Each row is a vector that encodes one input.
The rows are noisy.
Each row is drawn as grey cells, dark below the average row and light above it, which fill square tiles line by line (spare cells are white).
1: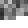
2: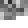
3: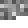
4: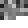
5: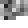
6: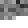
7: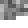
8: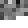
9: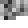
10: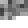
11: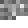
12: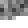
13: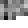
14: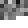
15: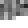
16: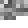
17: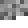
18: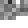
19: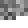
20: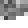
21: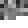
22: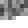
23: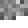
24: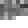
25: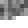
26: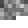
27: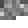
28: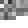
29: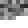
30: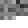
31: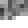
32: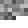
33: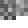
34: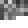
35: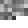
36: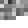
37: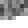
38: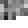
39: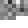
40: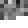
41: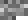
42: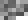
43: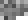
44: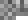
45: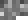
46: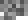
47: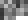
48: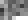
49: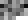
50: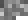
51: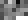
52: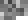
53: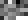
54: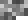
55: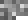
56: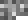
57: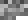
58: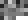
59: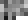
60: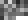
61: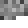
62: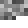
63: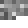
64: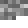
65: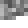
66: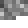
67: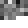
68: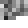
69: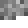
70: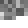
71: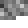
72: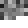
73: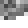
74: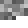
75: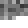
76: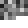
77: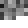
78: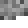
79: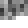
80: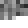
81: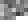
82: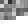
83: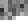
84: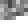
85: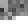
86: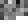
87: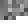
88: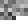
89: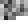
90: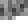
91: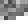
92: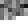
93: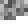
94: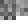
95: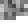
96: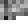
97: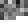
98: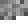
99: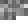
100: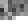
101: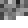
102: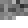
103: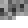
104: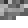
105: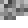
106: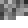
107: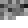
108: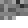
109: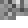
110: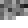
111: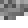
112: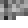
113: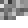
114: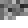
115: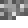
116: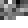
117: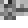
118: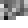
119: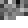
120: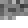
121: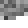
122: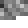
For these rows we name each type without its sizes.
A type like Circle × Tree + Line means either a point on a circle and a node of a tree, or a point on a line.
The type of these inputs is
Bool × (Label + Line).
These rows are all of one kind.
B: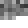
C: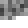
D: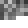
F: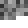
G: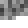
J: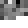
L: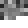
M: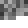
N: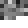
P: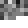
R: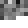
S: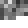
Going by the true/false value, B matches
C and G.
